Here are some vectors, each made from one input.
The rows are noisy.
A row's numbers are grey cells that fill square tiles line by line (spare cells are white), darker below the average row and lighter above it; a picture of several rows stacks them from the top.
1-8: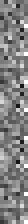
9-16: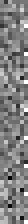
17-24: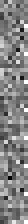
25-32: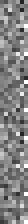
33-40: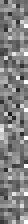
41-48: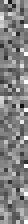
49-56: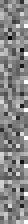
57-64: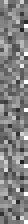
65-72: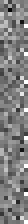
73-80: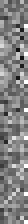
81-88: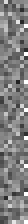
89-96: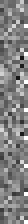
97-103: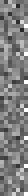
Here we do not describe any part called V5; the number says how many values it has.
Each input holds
a true/false value, together with either a point on a 6-point line, or a value of V5.
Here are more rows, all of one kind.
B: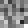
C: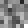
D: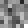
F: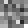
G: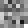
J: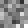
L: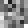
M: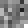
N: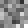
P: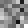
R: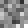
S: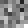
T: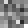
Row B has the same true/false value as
F, G, L and T.
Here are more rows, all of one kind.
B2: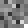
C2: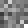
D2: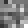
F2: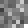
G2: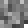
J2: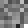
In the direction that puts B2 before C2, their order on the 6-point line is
F2, D2, J2, B2, G2, C2.
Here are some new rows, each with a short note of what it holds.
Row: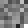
a point on a 6-point line and a true/false value
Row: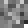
a point on a 6-point line and a true/false value
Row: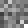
a point on a 6-point line and a true/false value
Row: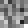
a true/false value and a value of V5
